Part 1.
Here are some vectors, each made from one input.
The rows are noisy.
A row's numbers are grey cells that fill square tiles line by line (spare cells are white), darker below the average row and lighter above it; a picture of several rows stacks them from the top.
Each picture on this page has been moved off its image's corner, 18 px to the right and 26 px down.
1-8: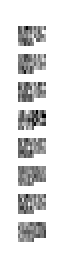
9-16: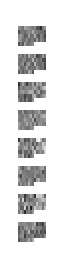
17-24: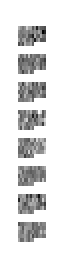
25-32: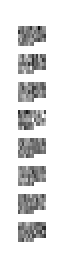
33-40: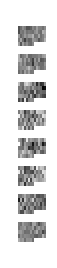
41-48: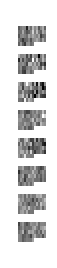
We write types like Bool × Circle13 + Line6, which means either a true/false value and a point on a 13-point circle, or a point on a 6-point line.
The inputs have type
Circle9.
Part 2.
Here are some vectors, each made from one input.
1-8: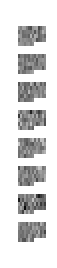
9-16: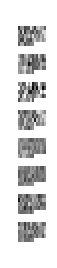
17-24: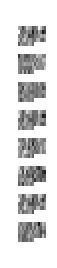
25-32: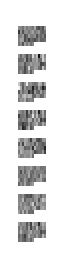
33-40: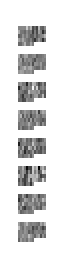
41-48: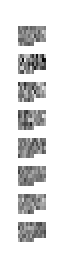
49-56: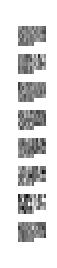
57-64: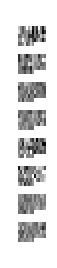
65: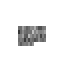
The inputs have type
Circle9.
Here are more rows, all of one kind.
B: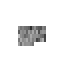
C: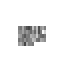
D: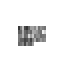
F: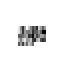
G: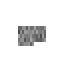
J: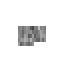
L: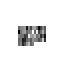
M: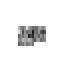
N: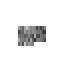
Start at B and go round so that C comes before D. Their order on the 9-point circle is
B, C, M, F, L, N, D, G, J.
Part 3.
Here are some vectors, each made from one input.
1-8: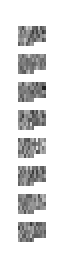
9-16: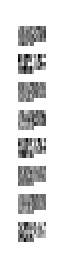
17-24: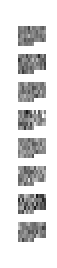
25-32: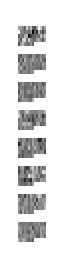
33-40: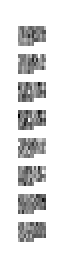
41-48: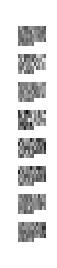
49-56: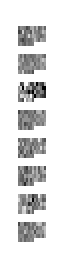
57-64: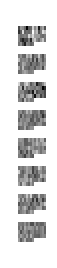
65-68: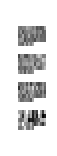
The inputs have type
Circle9.
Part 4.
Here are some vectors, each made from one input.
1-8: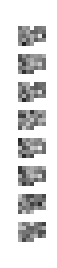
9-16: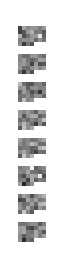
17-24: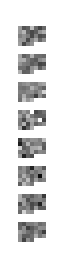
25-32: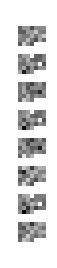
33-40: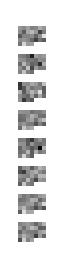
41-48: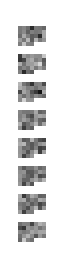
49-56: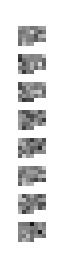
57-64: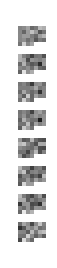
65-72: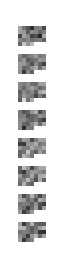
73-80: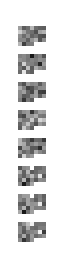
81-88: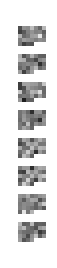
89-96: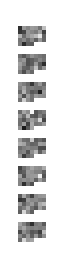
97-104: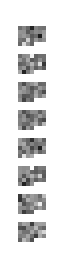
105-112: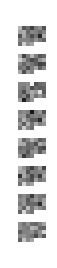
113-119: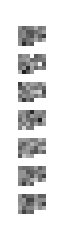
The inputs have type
Bool × Bool × Bool.
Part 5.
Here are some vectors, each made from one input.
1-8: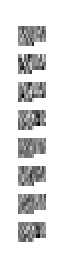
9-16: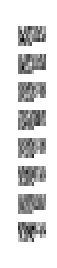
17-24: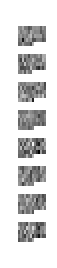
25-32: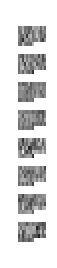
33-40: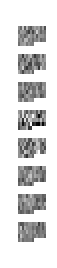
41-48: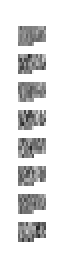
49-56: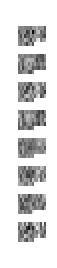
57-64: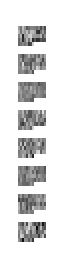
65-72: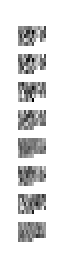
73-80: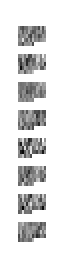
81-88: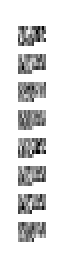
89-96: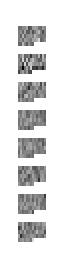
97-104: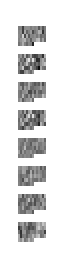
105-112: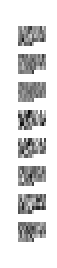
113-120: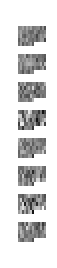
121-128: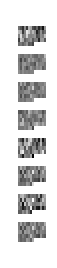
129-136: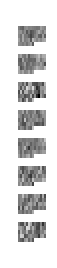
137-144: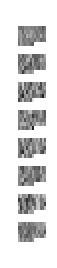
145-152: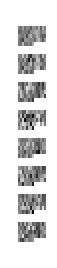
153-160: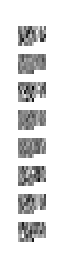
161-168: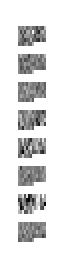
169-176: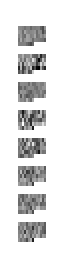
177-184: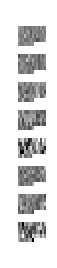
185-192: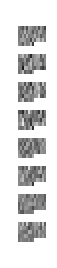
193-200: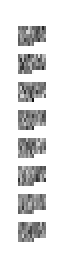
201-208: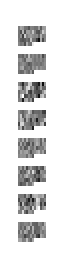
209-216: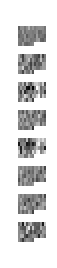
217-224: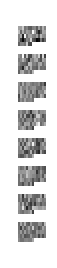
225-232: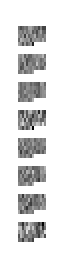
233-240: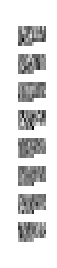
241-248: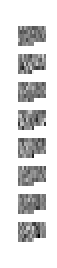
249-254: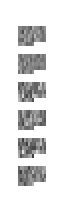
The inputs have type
Line7.
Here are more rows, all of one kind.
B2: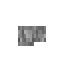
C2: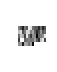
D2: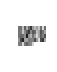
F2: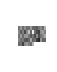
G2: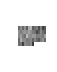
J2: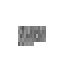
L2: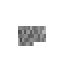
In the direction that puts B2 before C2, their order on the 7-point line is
F2, L2, J2, D2, B2, G2, C2.
